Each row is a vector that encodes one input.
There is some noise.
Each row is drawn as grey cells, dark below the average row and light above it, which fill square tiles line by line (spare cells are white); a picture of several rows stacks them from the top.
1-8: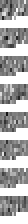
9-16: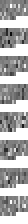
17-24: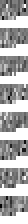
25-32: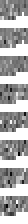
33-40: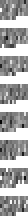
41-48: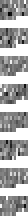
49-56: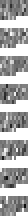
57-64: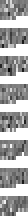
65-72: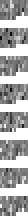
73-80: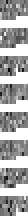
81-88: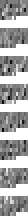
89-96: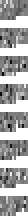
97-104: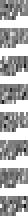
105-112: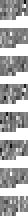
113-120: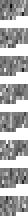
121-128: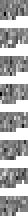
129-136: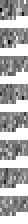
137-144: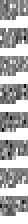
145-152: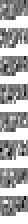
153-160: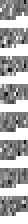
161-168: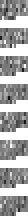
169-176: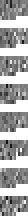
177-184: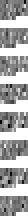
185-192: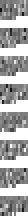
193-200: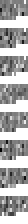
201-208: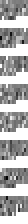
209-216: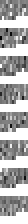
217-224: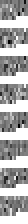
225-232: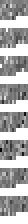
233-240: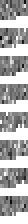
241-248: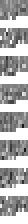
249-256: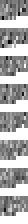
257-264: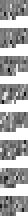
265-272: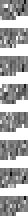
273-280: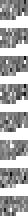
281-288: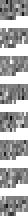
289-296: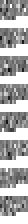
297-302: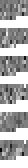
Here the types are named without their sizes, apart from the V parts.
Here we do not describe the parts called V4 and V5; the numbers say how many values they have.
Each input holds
a label, a point on a line, four true/false values, a value of V4 and a value of V5.
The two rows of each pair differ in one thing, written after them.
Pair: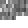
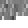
one of the four true/false values
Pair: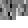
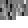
the value of V5
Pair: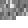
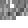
one of the four true/false values
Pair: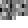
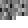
the value of V5
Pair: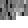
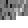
the value of V4
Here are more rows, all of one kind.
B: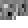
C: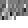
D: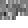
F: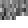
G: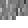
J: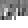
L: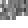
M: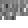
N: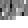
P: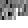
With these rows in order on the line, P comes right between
B and J.
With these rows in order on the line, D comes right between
L and M.
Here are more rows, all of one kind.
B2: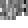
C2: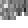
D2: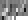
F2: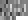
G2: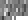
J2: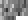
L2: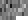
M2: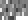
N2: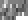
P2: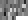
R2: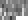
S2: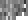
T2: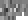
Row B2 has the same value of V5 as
G2, J2 and M2.
